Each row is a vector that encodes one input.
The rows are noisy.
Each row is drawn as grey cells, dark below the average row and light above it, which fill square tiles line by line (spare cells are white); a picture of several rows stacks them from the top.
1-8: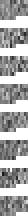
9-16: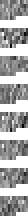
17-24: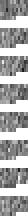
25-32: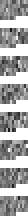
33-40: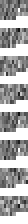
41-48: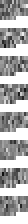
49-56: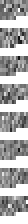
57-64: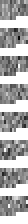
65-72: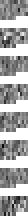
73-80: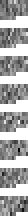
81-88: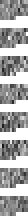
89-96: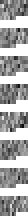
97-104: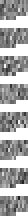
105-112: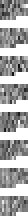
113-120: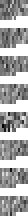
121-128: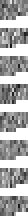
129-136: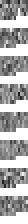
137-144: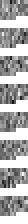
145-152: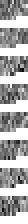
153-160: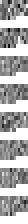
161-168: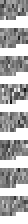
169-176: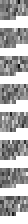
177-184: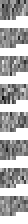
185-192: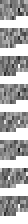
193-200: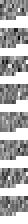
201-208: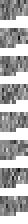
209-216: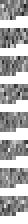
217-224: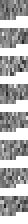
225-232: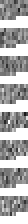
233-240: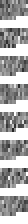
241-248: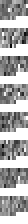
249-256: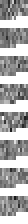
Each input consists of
either a point on an 8-point line, or a node of a 12-node tree.
